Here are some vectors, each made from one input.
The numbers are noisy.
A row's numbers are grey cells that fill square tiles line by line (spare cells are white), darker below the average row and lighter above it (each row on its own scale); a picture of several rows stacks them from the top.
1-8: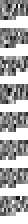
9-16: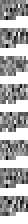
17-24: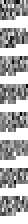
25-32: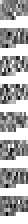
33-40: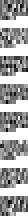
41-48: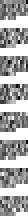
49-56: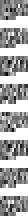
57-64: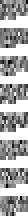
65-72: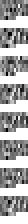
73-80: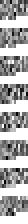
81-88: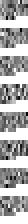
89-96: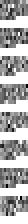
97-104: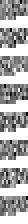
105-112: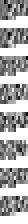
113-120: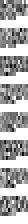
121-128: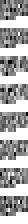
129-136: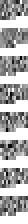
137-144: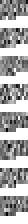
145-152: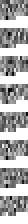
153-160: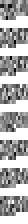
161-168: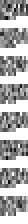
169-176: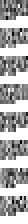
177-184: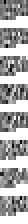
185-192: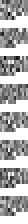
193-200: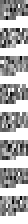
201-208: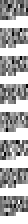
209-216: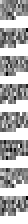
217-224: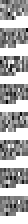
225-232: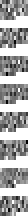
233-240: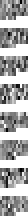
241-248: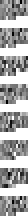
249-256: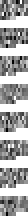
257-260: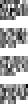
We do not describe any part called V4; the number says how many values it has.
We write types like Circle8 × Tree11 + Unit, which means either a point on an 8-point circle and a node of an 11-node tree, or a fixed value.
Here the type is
Bool × Circle6 + V4.
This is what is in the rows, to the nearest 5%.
About 70% of them hold a point on a 6-point circle and a true/false value. The rest hold a value of V4.
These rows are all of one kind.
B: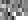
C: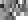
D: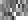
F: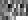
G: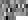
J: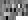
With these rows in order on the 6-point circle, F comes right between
C and J.
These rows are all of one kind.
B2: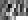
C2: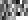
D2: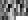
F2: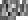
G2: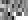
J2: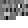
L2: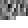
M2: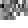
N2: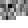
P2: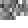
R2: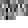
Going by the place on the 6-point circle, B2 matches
C2, D2, F2 and L2.
